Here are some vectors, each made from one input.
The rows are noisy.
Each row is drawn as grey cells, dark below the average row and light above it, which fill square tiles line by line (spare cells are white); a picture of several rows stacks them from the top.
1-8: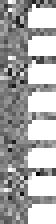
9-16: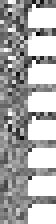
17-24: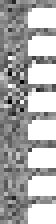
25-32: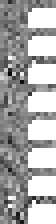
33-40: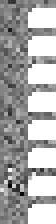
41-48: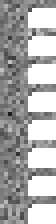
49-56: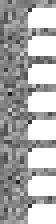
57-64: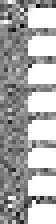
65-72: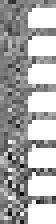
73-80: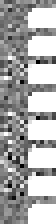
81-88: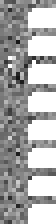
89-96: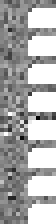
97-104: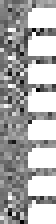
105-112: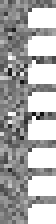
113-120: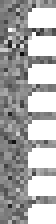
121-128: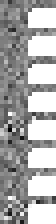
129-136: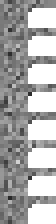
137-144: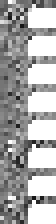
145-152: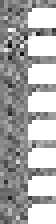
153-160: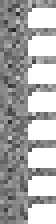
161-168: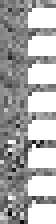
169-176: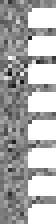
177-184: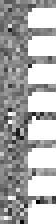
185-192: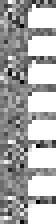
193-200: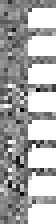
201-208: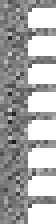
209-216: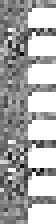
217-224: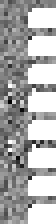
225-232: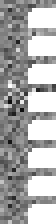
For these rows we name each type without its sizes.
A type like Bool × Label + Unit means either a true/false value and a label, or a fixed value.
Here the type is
(Bool × Bool × Bool + Unit) × Tree + Line.
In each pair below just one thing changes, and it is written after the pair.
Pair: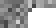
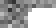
the node of the tree
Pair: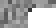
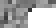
one of the three true/false values
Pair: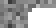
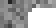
one of the three true/false values
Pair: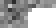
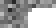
one of the three true/false values
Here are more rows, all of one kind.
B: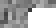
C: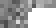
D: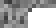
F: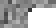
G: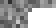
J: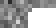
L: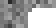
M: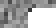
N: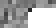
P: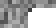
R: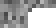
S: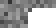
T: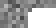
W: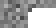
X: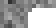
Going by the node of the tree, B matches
F, M, N and P.
